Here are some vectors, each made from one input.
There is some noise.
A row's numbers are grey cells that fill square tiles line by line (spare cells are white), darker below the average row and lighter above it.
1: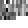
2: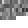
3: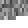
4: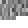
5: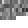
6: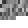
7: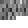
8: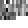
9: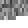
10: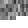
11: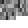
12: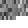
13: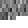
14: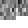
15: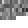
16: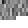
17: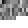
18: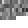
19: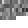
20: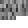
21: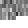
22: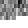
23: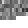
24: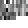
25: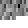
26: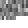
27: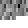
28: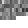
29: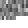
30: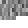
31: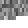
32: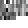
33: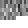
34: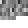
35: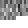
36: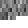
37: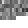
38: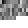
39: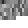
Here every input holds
a list of up to two points on a 5-point line.
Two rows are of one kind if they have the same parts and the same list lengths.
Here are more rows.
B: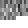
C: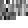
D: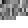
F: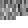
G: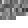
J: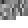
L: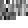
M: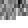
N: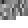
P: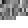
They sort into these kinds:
B, F, G
C, L
D, J, M, N, P

